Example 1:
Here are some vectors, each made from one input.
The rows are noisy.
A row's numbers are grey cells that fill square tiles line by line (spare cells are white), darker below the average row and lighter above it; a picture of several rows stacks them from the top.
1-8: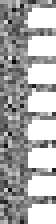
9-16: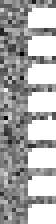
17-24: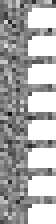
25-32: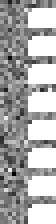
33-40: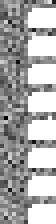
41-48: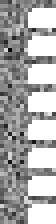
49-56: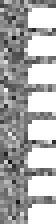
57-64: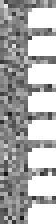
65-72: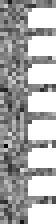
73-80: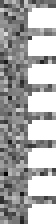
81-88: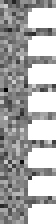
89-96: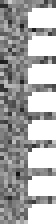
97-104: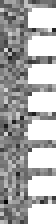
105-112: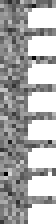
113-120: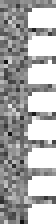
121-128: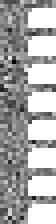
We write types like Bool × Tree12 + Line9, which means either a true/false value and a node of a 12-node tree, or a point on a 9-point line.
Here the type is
Line10 + List2(Line5).
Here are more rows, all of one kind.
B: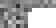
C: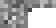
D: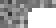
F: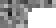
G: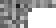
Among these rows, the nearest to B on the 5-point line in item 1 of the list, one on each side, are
C and G.
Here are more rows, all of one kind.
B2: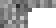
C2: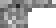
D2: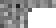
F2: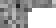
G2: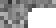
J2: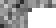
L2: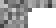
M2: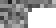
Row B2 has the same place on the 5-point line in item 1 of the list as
C2 and F2.
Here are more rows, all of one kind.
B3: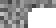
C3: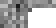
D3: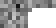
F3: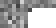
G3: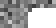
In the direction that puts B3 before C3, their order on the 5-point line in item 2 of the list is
G3, B3, F3, D3, C3.
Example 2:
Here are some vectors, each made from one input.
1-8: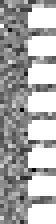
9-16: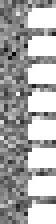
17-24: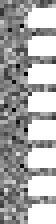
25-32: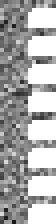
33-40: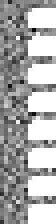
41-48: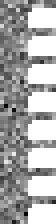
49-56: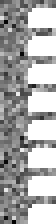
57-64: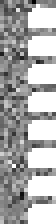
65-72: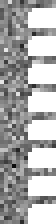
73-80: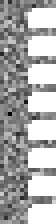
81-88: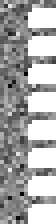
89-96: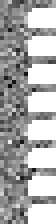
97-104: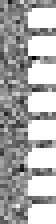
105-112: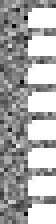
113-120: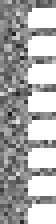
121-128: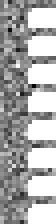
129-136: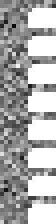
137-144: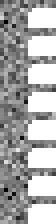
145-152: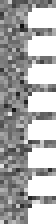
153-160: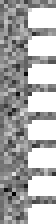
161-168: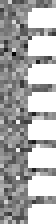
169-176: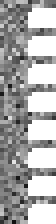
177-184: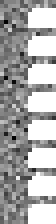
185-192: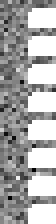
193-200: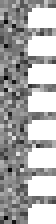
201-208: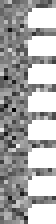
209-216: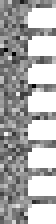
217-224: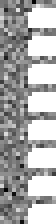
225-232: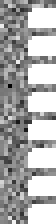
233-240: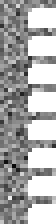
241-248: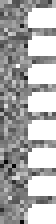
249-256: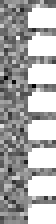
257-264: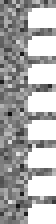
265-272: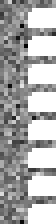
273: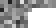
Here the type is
Line10 + Line13 + Tree7.
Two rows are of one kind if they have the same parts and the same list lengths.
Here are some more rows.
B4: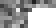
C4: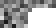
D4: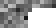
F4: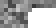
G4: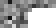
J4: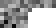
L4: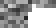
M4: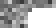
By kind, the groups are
B4, C4, D4, J4, L4
F4, G4
M4

